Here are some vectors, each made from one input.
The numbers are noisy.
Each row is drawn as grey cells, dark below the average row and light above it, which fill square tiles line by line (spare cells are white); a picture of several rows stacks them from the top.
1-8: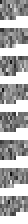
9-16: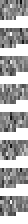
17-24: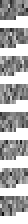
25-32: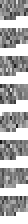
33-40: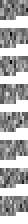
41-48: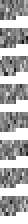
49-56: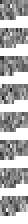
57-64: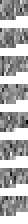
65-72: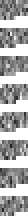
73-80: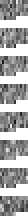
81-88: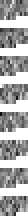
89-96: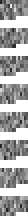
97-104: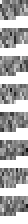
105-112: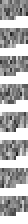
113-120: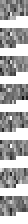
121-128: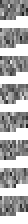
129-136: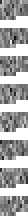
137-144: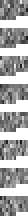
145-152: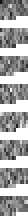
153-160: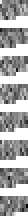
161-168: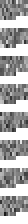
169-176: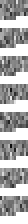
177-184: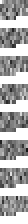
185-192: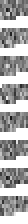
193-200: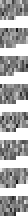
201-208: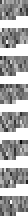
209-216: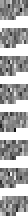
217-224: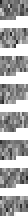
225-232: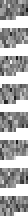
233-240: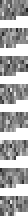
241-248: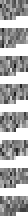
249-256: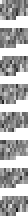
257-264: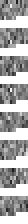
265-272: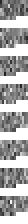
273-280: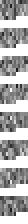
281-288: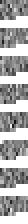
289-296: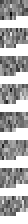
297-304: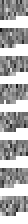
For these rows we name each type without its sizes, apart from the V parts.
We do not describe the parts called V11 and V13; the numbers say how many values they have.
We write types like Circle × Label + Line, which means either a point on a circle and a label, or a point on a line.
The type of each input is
(Bool × Circle + Unit) × V11 × V13.
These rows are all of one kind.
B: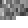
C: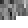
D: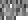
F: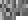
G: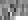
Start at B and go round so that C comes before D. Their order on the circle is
B, C, G, F, D.
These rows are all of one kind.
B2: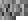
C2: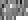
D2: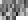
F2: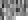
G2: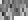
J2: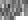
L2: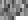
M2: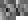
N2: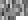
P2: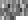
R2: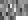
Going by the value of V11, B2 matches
J2, L2, N2 and P2.
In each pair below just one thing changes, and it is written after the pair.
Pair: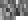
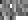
the value of V11
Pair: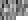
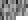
the place on the circle
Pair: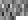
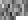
the place on the circle
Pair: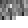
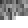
the value of V13
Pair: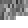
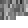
the true/false value
